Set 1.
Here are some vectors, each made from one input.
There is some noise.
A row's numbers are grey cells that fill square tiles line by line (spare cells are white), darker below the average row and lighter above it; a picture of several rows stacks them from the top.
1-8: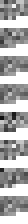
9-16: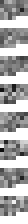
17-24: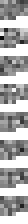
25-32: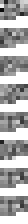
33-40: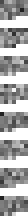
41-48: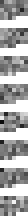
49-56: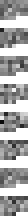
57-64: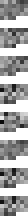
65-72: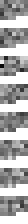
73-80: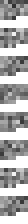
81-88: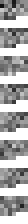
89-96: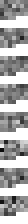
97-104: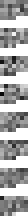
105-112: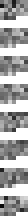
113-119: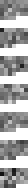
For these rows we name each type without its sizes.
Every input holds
a point on a line.
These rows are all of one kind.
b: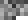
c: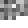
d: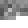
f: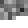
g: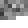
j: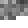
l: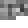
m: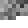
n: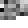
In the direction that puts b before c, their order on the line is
b, m, j, l, f, d, g, c, n.
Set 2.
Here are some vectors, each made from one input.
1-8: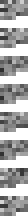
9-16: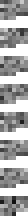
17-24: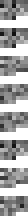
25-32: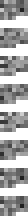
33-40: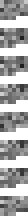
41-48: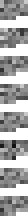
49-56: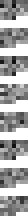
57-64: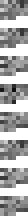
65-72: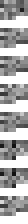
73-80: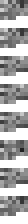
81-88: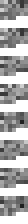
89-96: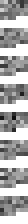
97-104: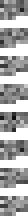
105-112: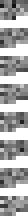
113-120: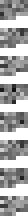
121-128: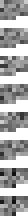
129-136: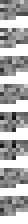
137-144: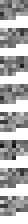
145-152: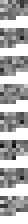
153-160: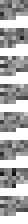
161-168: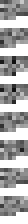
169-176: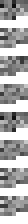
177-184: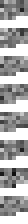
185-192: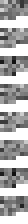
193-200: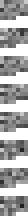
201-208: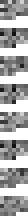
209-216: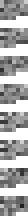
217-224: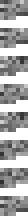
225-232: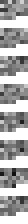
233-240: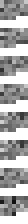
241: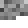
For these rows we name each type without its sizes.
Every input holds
a point on a line.
